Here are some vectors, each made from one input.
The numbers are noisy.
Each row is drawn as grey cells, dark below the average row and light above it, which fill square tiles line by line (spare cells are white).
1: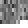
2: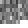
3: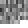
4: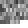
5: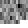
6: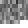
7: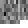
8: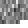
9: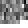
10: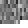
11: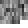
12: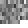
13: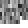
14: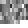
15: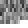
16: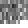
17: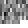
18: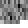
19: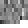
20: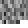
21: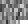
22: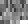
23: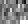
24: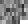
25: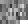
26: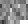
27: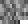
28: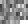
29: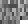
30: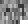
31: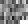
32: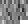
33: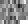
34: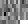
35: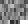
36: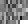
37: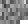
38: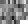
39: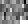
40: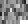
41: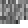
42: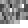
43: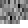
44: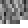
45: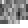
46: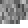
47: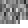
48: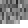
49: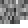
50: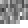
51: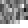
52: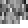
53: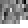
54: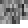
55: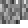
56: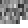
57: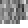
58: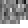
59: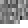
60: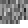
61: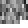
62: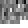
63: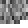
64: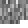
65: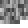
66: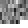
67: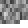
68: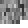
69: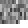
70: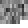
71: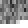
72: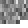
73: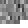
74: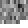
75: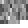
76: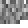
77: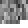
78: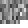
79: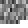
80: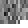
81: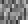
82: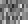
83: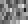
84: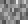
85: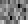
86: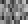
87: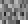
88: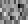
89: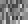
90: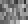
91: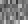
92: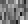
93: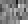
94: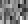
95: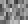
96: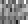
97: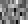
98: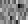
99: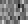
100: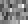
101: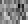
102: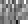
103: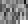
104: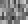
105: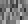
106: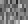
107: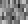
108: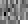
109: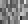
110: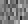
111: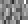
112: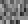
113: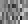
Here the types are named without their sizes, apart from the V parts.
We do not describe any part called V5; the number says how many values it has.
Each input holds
a point on a line and a value of V5, together with either a fixed value, or three true/false values.
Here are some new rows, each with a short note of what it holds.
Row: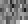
a point on a line, three true/false values and a value of V5
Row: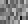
a point on a line, three true/false values and a value of V5
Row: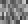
a point on a line, three true/false values and a value of V5
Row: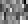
a point on a line and a value of V5
